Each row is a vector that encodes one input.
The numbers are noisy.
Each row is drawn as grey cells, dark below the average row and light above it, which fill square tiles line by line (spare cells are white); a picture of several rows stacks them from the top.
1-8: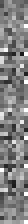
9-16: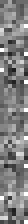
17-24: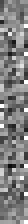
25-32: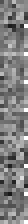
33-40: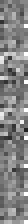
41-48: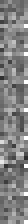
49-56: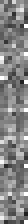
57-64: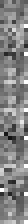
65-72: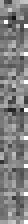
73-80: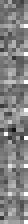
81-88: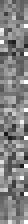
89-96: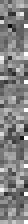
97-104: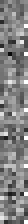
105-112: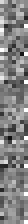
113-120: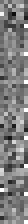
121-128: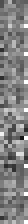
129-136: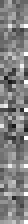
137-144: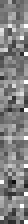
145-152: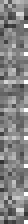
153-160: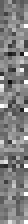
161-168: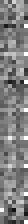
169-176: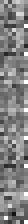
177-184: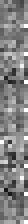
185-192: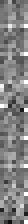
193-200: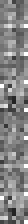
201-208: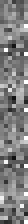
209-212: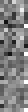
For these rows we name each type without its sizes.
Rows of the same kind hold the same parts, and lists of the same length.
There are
2 kinds of row.
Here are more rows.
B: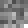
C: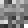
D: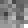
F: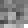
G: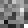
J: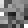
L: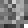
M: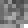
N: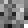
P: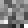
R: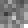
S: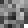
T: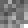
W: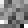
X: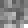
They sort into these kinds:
B, D, F, M, R, T, X
C, G, J, L, N, P, S, W

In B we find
a point on each of two lines.
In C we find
a label and a true/false value.
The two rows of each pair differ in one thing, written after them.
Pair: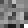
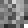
the label
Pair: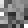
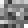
the label
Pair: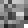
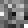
the label
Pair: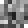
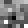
the label
